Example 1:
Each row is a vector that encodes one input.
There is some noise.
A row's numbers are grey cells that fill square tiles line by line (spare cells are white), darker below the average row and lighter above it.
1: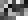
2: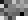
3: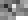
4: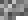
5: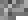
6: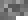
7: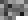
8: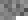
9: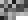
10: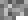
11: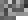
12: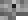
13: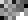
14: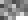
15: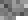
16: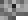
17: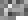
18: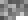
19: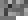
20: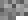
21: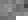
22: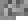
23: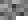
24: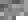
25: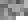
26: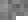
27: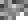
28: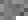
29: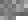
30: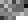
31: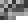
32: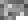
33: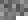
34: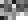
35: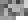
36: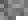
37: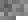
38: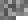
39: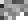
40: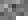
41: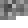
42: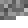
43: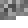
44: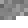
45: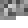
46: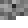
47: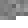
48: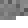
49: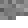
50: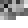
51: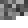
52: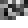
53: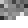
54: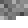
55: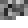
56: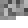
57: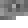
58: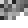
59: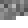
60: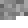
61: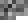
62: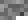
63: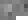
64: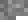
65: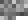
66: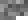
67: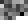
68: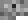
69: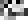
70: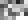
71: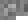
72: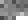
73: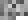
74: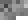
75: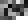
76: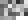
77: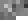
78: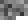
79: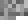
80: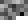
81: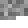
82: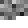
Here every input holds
a true/false value, together with either a fixed value, or a node of a 7-node tree.
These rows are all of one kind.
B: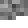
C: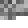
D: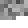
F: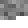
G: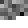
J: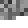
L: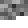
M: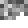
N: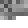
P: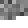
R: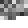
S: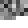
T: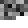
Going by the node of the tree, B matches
C, M and N.
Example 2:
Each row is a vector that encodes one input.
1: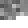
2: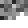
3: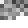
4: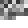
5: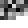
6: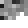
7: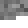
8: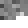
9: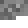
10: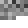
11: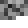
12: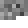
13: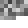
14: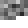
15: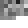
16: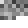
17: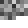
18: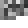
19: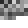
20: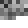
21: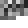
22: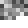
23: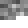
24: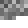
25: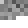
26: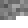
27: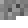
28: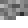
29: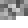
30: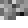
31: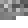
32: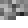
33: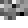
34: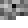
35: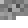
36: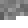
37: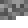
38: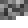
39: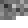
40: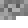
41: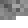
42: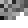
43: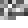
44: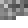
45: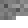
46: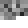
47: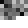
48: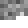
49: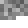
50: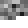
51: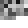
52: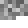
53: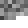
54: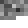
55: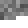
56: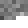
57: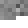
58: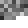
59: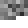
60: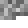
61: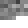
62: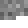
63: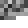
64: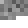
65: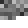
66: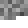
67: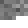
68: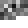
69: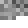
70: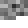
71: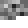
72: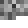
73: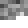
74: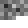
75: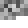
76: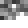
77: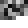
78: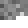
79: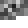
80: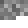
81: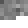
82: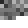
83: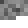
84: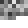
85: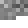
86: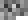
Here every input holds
either a node of a 9-node tree, or a node of a 12-node tree.
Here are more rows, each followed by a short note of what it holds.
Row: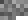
a node of a 12-node tree
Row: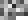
a node of a 9-node tree
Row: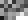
a node of a 12-node tree
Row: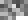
a node of a 9-node tree
